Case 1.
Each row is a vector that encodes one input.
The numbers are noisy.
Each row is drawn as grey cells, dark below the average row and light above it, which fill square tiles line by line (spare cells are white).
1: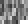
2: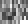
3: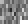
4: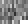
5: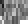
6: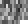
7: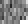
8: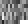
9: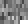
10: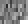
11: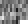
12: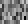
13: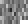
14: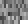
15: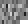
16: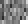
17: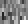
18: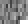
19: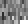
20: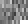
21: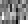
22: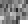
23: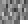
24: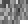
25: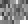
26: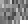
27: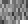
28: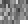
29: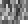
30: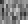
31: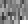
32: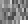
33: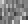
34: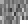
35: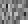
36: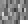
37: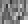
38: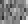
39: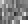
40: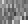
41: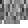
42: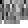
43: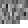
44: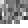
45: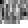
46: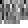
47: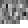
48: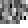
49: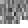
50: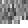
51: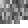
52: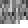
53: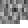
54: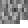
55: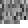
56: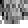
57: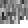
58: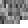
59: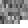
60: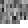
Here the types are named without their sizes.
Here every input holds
two labels.
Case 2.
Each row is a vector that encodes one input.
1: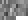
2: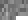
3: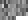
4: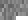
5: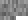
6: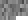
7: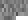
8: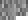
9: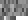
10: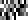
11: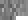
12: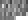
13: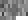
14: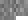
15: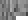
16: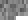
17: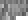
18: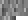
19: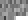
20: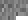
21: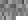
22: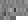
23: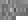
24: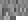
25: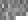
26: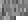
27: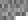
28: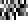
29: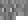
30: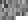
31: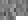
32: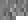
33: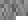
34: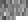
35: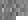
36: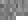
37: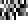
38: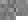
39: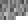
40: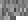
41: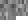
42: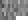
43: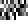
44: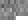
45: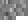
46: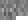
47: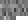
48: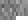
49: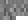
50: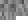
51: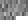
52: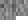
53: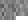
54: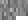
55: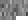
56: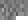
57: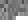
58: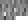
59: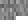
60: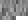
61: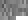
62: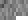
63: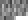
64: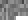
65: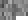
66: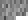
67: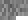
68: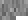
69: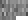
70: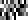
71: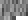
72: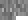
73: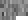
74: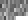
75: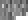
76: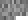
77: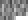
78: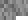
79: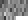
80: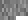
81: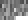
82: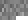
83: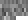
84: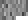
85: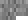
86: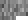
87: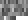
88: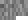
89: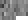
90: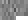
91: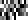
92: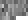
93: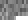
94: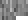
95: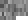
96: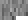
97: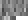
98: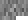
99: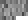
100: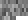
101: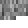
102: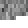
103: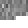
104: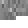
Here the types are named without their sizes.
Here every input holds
either a fixed value, or a point on each of two lines and a true/false value.
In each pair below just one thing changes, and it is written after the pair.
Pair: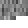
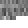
the place on one of the two lines
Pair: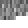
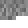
the true/false value
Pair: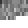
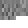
the true/false value
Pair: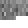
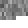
the place on one of the two lines
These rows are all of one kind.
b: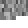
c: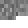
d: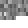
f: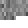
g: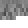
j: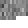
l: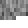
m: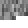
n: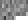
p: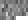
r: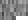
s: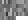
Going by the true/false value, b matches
n and p.
